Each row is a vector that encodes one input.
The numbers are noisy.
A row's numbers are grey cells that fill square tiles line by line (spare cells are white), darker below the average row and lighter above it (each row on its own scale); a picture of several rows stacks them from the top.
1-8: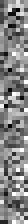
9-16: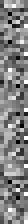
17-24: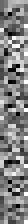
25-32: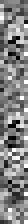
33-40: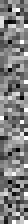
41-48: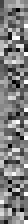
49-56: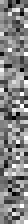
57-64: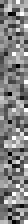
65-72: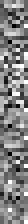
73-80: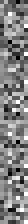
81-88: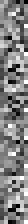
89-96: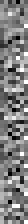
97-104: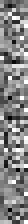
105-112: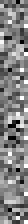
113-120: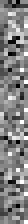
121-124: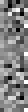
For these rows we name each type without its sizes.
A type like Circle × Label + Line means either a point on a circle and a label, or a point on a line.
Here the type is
(Bool × Bool × Bool + Label) × (Circle + Unit).
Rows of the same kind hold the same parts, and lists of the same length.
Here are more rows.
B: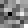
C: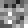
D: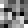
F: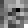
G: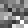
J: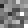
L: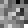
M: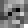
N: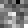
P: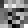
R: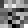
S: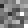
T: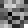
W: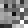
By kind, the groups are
B, F, J, M, S
C, G, N, W
D, L
P, R, T

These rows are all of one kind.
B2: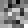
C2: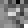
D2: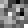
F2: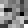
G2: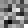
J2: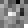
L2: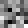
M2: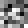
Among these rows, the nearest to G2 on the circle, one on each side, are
L2 and M2.
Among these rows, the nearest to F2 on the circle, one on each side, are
D2 and L2.
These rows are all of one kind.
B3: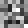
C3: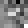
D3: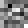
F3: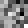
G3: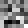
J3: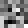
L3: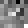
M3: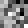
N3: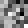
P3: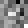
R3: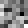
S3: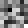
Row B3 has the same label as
F3, M3, N3 and P3.
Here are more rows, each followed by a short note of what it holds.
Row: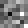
three true/false values
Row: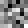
a point on a circle and a label
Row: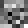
a label
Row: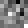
a point on a circle and a label
